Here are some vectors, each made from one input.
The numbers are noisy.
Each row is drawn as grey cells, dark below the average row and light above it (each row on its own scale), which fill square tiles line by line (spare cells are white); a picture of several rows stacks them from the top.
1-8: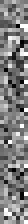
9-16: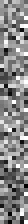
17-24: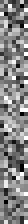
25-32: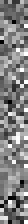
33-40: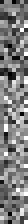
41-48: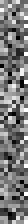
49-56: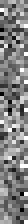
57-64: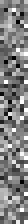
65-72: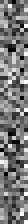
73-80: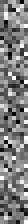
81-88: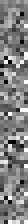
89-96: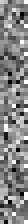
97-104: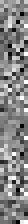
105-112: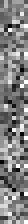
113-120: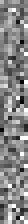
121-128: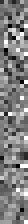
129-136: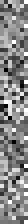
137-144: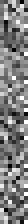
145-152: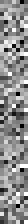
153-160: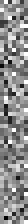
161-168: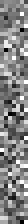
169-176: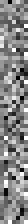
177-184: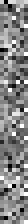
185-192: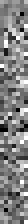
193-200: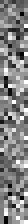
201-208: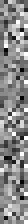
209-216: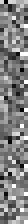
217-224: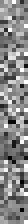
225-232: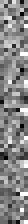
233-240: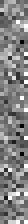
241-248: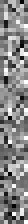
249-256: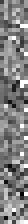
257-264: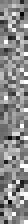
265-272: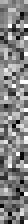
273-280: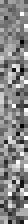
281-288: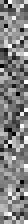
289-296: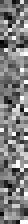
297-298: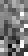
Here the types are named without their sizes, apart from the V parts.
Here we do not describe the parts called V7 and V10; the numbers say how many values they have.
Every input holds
a value of V7, together with either a point on a line and a value of V10, or three true/false values.
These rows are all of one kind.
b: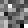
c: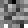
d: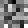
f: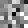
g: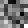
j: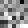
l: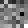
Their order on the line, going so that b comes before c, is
l, j, f, d, b, c, g.
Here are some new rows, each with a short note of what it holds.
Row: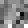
a point on a line, a value of V7 and a value of V10
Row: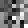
three true/false values and a value of V7
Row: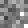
three true/false values and a value of V7
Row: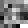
three true/false values and a value of V7
